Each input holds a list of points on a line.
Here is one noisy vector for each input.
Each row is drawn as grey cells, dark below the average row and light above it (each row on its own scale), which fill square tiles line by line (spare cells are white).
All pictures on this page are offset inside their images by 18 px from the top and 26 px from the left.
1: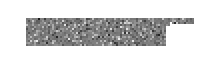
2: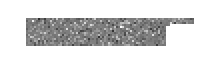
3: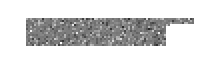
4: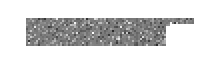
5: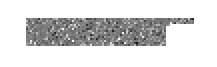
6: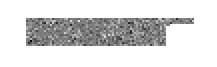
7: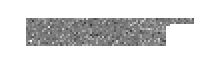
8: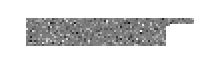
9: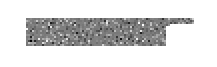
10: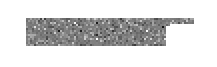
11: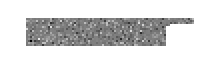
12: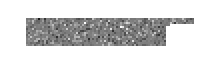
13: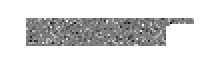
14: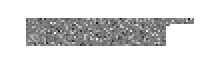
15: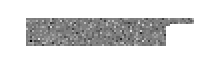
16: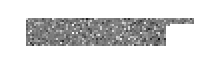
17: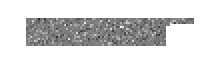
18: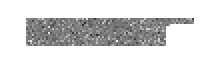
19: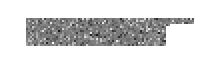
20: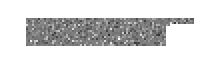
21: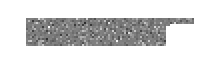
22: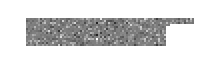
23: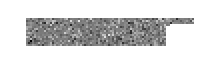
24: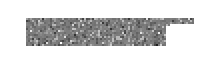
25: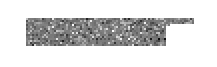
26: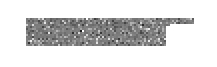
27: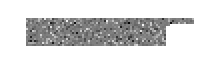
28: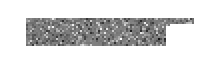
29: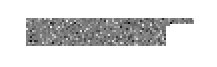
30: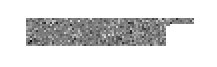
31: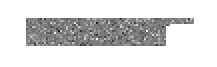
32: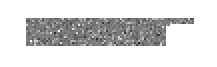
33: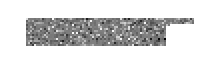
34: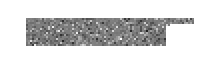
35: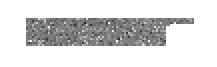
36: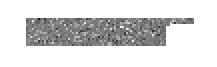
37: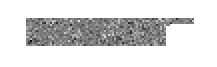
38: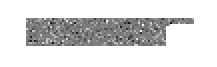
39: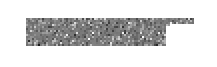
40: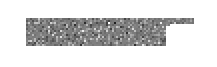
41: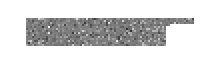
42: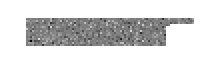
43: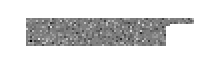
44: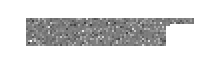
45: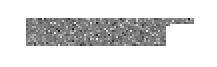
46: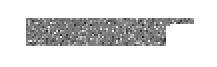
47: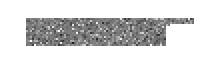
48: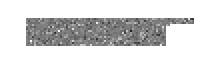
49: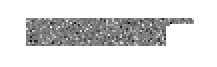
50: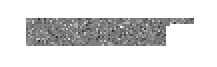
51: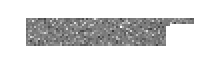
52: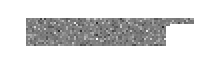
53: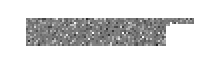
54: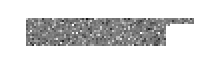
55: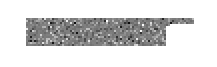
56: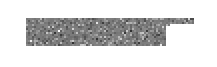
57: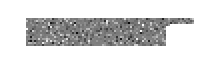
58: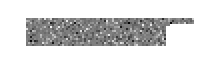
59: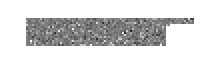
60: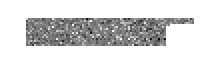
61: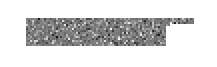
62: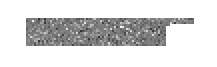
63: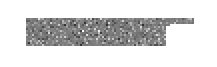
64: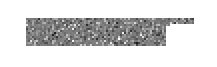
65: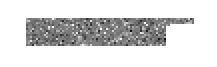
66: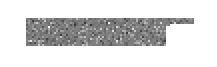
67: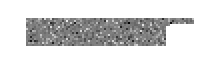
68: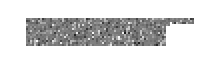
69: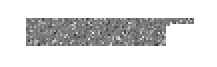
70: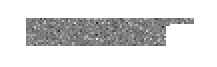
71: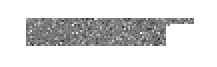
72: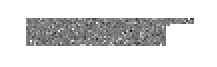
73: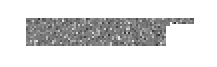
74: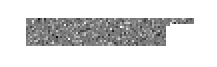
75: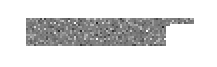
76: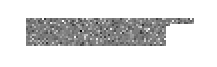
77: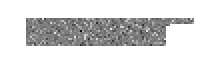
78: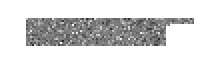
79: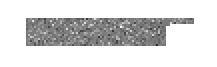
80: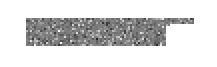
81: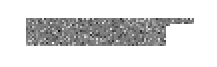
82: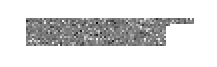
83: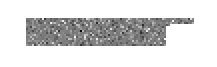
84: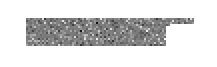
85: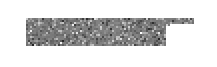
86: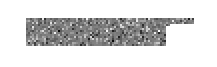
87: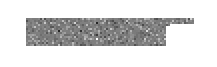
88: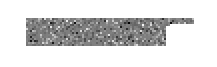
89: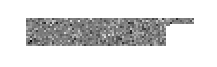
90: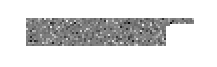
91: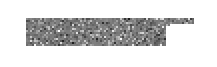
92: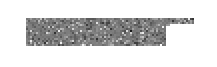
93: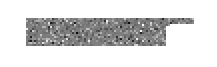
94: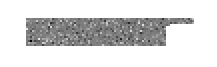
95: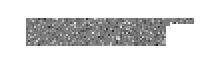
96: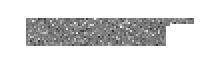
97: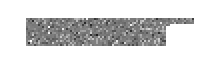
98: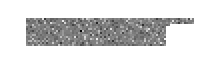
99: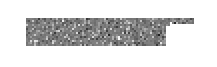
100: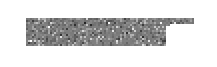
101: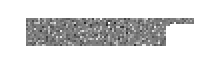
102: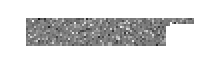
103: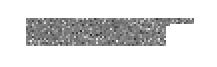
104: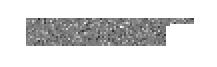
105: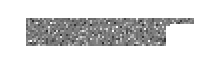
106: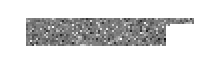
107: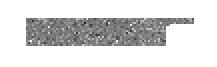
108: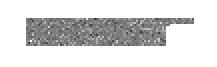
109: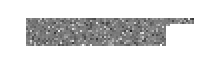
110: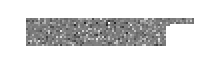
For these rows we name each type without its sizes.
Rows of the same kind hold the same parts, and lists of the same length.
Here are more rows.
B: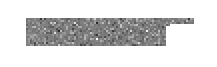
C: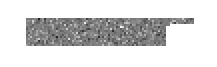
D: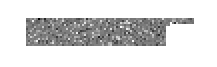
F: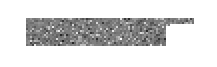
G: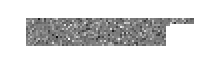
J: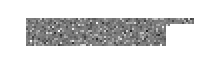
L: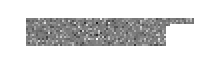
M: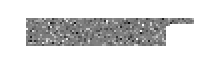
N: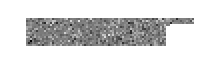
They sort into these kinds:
B, L
C, D, F, G, J
M
N

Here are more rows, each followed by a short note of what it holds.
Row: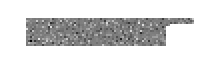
a list of one item
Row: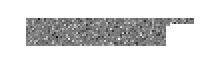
a list of two items
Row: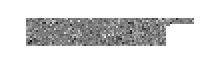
the empty list
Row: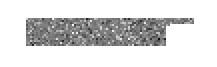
a list of two items
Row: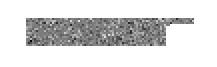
the empty list
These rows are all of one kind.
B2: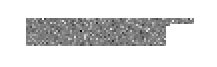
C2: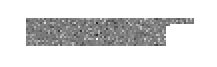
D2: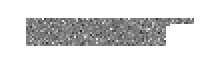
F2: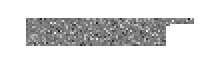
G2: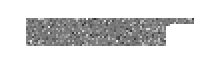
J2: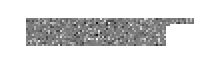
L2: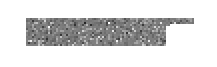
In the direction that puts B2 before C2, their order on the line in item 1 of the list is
F2, B2, D2, C2, J2, G2, L2.
